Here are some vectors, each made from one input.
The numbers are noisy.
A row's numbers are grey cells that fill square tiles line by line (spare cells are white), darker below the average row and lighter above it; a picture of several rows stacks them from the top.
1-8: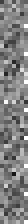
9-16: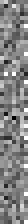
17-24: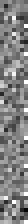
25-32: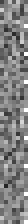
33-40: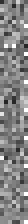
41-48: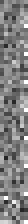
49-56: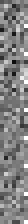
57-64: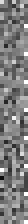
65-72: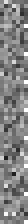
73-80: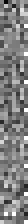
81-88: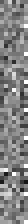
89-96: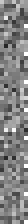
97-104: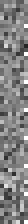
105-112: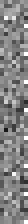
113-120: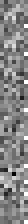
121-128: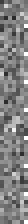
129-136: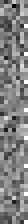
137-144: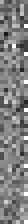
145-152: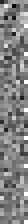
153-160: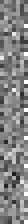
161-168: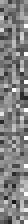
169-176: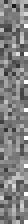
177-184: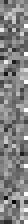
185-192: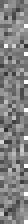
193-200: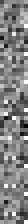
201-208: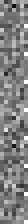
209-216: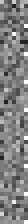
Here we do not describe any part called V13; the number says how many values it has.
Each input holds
a true/false value, together with either a point on a 10-point line, or a value of V13.
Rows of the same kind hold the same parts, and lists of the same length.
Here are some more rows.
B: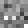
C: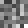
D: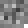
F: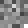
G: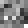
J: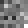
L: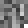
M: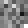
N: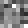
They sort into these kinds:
B, C, G, L
D, F, J, M, N

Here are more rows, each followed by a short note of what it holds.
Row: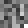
a point on a 10-point line and a true/false value
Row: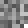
a point on a 10-point line and a true/false value
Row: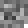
a true/false value and a value of V13
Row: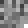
a true/false value and a value of V13
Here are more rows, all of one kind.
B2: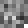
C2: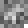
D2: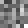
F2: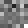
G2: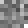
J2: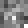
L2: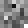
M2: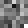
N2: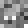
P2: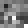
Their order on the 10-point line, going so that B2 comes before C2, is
M2, B2, P2, J2, D2, C2, N2, G2, F2, L2.
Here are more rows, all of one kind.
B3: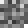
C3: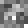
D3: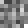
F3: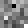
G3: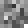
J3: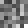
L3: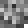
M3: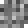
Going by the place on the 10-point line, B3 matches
F3 and G3.
